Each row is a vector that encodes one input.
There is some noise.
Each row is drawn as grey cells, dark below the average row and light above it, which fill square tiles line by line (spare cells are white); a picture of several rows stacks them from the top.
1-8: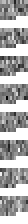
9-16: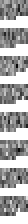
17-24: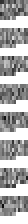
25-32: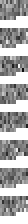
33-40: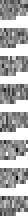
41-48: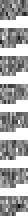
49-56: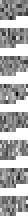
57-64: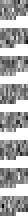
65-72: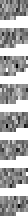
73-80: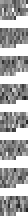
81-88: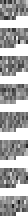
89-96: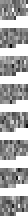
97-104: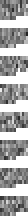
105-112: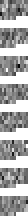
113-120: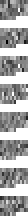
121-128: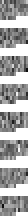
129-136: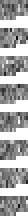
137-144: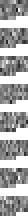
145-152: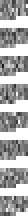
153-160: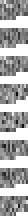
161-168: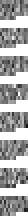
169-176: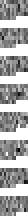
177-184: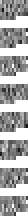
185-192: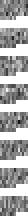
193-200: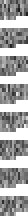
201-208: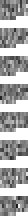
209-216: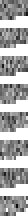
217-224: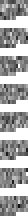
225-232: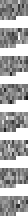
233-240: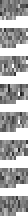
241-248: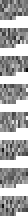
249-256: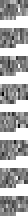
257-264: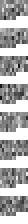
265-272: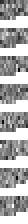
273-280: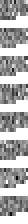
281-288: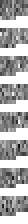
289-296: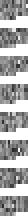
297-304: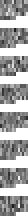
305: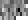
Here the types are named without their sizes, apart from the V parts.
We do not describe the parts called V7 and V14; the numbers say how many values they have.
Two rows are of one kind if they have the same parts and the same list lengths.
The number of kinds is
2.
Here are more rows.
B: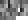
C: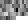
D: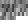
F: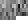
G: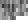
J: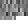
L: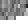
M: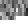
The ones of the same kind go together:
B, D, G, M
C, F, J, L

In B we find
a point on a circle, a true/false value and a value of V7.
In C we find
a value of V7 and a value of V14.
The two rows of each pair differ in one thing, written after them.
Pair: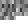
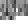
the true/false value
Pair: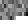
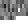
the true/false value
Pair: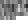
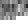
the place on the circle
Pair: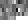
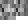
the true/false value
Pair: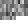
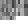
the place on the circle
